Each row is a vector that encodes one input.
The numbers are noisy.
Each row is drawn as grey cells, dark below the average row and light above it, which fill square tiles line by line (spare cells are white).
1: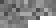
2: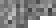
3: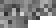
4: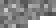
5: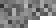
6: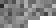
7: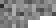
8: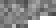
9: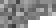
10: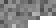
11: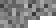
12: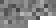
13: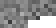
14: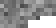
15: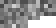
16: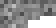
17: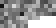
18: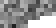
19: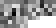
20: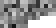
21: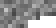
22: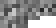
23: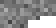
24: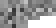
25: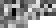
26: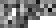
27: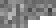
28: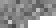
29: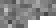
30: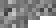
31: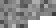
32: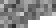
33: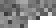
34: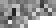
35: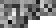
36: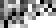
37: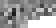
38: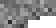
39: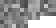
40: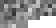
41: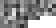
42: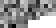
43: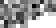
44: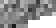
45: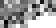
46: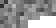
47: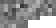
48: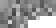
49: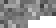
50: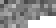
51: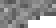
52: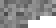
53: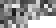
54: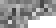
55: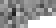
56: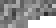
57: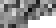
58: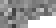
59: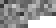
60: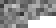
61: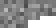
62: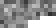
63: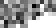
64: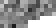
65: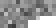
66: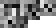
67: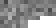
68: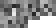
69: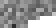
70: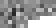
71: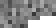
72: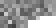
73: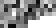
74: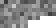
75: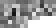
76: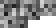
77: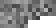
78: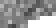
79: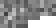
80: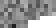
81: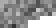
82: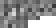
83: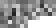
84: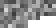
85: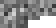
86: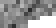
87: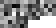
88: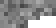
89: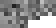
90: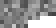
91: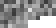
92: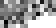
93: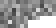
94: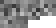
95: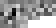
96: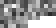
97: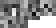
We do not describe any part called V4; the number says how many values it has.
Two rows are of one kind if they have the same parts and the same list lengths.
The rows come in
3 kinds.
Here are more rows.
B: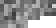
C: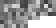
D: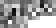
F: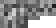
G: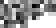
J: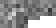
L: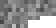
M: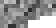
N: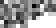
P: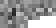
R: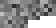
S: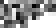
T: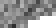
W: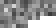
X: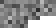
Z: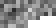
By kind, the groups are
B, C, F, J, L, R, W, X, Z
D, M, P, T
G, N, S

